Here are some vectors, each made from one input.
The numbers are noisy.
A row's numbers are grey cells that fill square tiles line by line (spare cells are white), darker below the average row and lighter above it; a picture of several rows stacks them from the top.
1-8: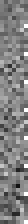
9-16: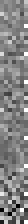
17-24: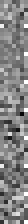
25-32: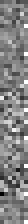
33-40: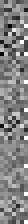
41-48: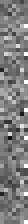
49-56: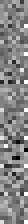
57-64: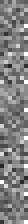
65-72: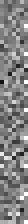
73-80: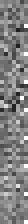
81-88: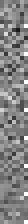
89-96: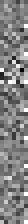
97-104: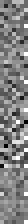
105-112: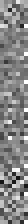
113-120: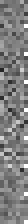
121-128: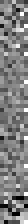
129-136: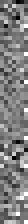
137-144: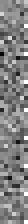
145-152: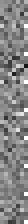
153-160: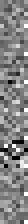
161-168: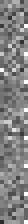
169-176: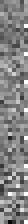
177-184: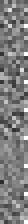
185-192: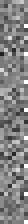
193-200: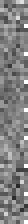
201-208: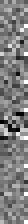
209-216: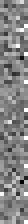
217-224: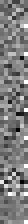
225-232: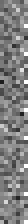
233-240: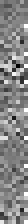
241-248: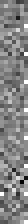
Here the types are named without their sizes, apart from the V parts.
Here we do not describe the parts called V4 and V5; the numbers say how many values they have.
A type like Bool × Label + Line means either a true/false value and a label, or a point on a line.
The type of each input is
List(Circle) + V4 × V5.
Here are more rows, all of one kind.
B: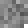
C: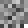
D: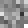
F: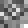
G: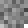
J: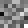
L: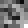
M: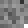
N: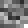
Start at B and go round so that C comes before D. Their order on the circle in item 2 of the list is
B, C, L, J, F, D, M, G, N.
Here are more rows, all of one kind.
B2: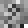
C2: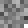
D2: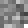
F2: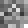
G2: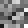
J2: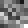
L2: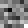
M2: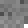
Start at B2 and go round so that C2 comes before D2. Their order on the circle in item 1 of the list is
B2, J2, F2, G2, L2, C2, M2, D2.
